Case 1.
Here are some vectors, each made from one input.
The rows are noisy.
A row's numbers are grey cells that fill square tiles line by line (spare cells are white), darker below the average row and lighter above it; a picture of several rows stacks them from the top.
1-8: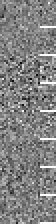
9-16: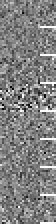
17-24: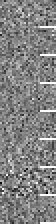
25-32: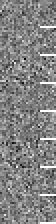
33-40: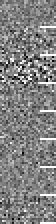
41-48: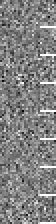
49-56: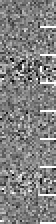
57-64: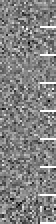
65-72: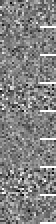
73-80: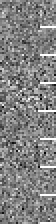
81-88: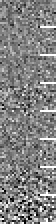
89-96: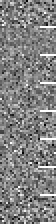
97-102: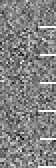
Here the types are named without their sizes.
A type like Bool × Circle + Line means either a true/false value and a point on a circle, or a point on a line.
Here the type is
Bool × Line + Circle.
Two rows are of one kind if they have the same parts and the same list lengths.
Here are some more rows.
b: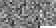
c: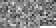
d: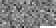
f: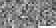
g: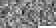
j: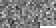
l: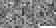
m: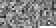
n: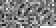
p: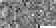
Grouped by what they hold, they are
b, d, j, p
c, f, g, l, m, n

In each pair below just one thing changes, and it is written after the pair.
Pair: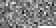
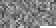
the true/false value
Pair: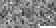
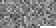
the true/false value
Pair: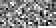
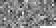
the true/false value
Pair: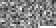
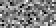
the true/false value
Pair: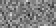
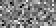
the true/false value
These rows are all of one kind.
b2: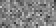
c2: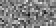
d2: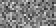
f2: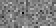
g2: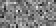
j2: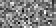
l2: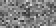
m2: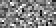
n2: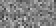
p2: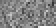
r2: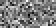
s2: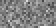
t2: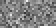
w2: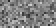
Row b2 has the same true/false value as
g2, m2 and n2.
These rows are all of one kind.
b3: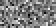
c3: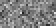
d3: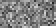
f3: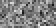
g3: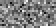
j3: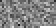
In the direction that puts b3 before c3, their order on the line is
d3, g3, j3, b3, c3, f3.
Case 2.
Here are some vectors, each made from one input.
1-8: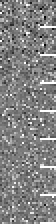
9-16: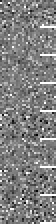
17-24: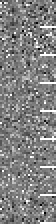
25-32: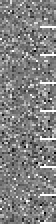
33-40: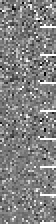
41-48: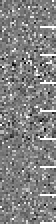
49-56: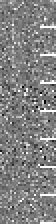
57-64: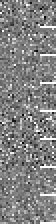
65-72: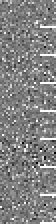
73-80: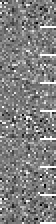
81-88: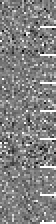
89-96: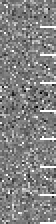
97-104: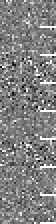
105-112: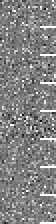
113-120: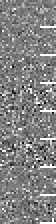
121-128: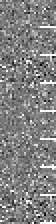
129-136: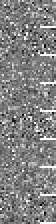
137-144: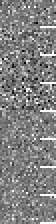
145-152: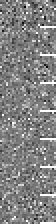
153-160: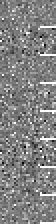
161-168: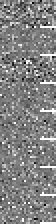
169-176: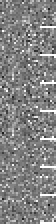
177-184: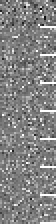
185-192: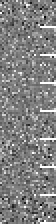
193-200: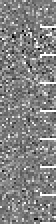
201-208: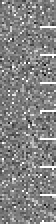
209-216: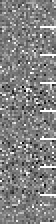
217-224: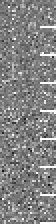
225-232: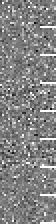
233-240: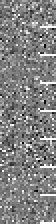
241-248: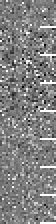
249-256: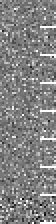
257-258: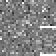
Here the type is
Bool × Bool × Bool × Line6 × Line15 + Line8.
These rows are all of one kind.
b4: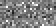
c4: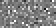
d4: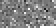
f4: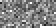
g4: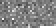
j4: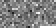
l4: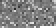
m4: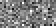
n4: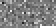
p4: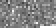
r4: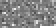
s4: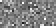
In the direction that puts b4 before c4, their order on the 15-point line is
m4, b4, s4, d4, c4, n4, r4, j4, g4, p4, f4, l4.
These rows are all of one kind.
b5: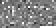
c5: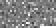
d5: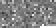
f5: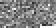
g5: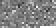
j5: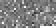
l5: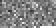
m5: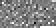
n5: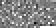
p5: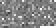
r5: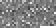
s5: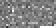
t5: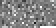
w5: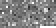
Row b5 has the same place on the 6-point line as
m5, n5 and t5.
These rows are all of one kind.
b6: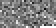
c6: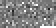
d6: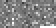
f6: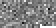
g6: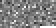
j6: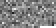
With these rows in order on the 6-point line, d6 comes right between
b6 and j6.
